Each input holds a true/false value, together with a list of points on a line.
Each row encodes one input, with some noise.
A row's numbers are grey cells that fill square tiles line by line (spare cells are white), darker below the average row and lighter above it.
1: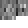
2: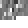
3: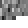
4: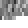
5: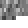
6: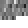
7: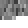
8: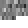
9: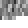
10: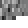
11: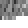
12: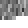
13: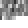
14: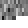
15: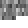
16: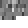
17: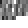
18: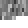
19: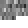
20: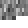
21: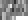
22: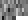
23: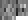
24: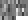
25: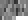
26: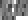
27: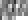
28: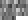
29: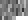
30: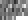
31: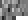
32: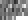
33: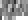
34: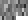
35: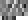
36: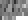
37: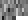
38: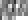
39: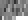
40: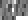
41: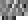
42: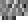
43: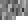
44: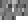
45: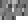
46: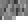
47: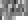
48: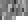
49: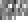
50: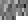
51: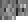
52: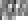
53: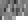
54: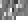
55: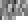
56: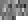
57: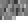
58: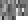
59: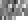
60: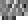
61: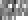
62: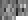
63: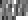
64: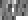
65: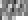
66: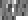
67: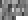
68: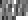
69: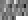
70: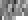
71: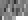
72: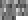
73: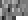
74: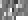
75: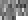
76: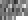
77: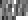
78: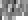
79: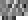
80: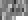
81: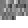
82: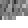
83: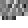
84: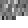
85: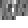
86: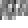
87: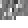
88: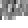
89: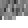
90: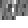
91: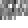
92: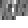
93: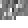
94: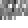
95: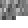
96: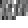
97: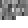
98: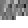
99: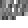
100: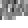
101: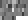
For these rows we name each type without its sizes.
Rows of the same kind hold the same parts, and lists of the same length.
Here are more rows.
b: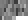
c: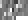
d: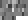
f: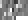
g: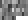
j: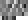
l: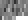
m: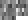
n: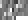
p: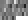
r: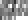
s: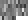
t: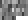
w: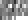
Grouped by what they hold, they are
b, d, g, l, t
c, f, j, n
m, p, r, s, w

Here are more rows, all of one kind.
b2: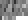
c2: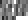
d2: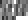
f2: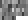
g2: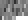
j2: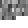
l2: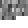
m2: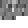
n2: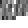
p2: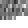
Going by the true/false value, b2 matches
g2 and p2.
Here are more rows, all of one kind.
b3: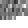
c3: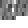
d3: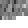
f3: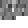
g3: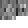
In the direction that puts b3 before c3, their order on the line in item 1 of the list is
b3, d3, f3, c3, g3.
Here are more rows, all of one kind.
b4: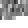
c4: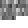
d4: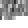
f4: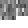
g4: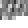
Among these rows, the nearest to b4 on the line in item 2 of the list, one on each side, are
c4 and d4.
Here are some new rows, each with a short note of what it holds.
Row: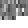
a true/false value, together with a list of two items
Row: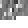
a true/false value, together with the empty list
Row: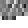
a true/false value, together with the empty list
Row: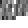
a true/false value, together with a list of one item
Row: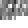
a true/false value, together with a list of two items
